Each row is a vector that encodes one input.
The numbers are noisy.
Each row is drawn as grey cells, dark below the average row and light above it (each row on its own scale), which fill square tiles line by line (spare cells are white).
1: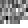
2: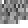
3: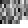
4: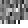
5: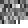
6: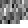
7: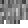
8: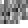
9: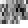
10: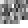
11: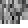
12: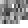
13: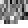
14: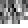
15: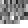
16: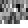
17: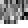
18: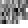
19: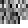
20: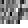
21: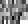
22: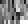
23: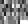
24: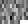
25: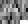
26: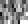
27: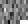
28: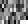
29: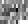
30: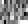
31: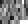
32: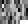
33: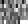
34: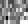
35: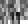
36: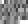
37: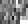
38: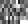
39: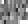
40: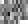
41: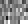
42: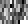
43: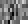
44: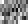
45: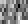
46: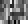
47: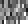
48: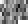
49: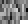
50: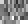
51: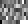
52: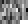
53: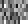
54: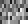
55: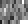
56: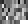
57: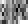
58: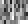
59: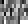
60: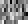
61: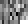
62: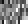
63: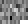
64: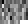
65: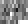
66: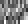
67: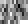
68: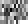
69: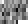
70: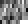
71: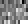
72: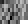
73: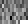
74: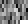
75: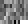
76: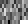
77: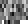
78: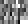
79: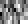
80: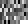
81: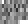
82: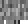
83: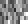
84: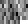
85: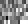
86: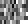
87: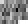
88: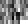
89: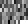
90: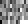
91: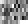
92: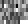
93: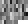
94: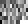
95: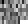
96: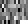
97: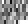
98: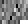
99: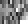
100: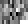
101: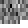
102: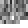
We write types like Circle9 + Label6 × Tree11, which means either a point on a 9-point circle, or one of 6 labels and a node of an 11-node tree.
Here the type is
Bool × Label8 + Line7.
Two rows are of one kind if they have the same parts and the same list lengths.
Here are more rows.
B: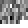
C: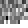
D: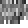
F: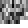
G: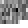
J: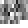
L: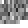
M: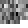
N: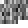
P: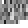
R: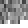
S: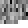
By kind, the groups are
B, C, D, F, M, R
G, J, L, N, P, S

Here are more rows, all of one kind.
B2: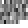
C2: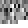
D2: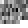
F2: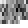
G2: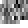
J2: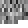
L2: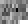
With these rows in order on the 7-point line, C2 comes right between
B2 and G2.
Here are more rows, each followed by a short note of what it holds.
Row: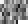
a point on a 7-point line
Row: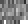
one of 8 labels and a true/false value
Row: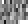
a point on a 7-point line
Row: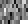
one of 8 labels and a true/false value
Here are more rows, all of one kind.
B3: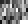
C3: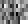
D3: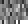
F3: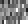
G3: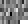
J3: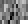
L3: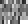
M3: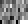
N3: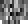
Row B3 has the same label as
D3 and F3.
